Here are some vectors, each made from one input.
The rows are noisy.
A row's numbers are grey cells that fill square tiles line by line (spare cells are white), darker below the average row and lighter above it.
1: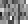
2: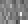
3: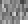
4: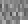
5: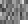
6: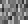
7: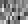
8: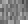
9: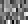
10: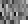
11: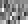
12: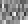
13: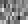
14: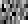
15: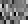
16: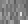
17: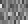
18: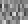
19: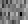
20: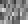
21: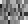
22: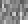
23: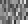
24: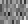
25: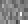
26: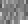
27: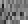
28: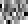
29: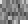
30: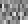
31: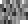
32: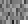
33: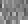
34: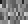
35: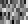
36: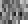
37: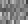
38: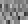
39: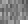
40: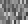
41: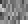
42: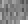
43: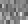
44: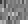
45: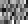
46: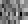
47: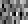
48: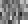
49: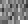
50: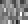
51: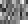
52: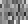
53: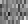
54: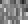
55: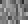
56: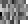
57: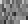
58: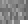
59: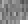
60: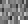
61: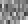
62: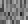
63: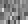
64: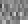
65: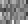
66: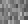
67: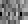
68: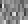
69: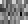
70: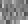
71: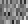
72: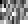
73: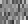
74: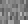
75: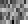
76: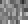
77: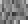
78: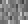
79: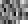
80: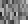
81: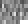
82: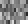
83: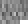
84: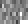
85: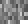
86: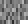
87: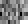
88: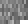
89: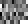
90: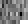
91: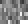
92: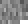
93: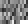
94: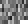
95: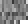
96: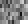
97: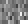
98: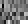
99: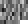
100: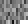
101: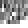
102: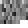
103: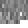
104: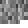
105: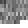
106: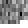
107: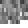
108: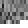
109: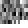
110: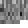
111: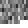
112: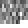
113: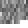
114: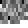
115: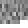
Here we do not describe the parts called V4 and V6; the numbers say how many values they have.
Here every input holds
a true/false value, together with either a point on a 5-point line, or a value of V4 and a value of V6.
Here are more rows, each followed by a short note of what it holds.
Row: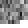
a point on a 5-point line and a true/false value
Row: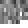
a true/false value, a value of V4 and a value of V6
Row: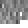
a true/false value, a value of V4 and a value of V6
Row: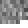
a true/false value, a value of V4 and a value of V6
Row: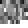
a true/false value, a value of V4 and a value of V6
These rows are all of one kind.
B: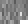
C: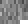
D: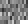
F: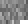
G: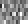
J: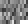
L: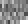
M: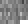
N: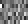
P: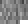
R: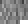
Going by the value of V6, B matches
C and L.
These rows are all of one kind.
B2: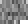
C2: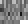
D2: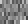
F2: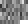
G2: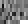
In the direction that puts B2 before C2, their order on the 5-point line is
B2, D2, G2, C2, F2.
